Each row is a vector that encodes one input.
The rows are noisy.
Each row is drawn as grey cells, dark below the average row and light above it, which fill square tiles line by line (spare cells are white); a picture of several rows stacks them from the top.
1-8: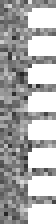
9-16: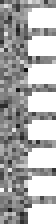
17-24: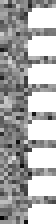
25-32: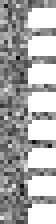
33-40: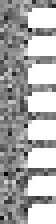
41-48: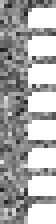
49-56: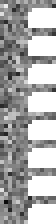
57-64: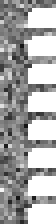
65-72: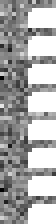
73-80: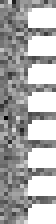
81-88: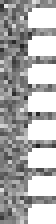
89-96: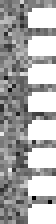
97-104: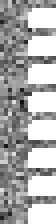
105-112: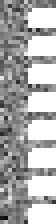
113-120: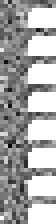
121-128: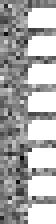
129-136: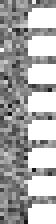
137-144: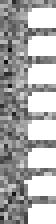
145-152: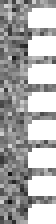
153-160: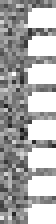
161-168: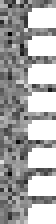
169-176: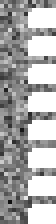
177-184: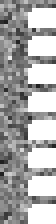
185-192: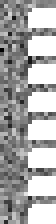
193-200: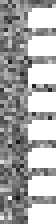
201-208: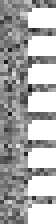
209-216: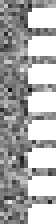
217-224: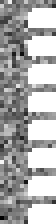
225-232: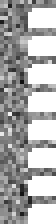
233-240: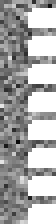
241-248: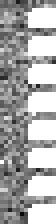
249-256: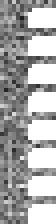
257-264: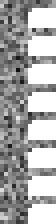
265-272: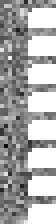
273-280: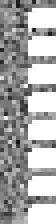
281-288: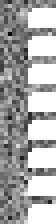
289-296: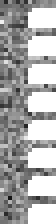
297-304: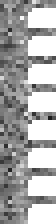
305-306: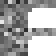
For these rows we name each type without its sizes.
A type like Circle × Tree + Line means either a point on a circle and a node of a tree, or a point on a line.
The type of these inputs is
(Circle + Unit) × Line.
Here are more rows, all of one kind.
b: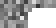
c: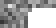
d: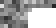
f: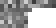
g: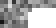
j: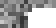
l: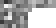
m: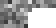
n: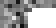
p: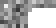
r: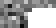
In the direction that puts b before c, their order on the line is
r, j, n, f, b, l, p, d, g, c, m.
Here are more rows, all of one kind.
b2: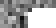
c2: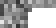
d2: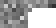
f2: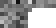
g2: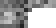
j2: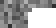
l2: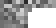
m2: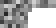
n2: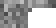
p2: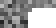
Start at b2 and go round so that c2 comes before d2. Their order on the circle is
b2, n2, f2, c2, m2, l2, g2, p2, j2, d2.
